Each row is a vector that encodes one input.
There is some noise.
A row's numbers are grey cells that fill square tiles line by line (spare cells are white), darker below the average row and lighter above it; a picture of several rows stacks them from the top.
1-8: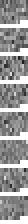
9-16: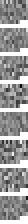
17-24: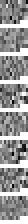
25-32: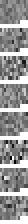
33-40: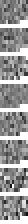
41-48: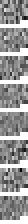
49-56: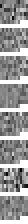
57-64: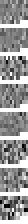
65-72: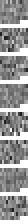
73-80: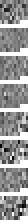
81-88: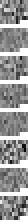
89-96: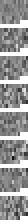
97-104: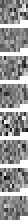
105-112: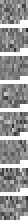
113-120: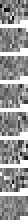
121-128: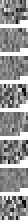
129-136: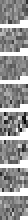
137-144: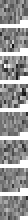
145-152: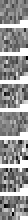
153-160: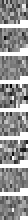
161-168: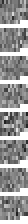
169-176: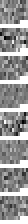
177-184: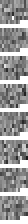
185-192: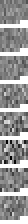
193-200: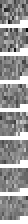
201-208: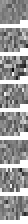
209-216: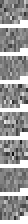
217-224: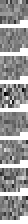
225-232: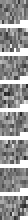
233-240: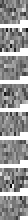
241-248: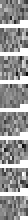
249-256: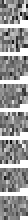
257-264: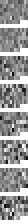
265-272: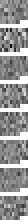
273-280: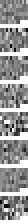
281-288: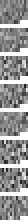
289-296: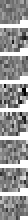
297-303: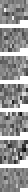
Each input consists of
a point on each of two 6-point circles.
